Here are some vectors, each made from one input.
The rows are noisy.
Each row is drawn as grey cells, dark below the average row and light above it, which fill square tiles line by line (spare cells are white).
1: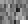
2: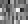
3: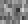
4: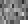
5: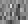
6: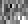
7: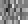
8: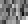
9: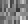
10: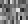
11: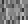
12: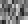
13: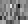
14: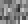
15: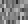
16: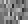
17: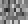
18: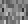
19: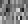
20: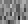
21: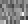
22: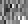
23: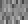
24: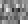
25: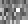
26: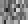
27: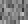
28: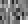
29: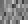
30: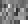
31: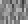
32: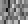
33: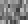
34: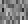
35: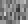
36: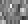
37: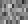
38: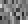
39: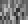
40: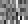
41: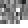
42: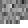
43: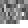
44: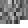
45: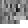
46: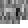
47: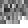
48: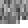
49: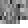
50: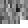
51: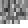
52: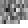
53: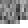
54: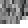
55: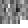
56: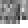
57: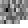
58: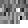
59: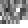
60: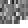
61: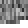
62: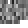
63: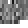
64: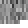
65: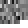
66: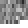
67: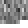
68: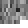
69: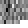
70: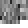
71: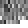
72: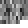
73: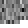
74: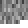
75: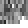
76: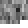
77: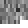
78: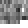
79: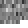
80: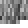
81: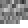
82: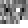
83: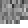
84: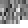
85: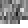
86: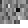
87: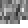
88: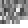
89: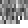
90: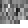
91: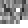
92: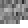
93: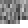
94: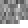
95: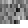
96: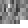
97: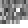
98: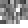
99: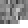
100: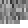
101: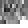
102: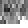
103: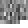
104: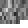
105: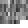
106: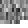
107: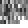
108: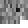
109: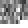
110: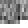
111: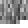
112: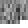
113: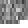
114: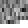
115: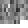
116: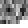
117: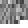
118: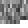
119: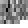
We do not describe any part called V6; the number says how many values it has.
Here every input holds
a point on each of two 7-point lines, a true/false value and a value of V6.
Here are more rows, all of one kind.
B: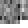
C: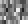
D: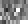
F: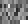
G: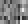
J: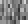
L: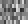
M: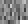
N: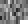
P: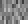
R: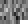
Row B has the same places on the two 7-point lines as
D and G.
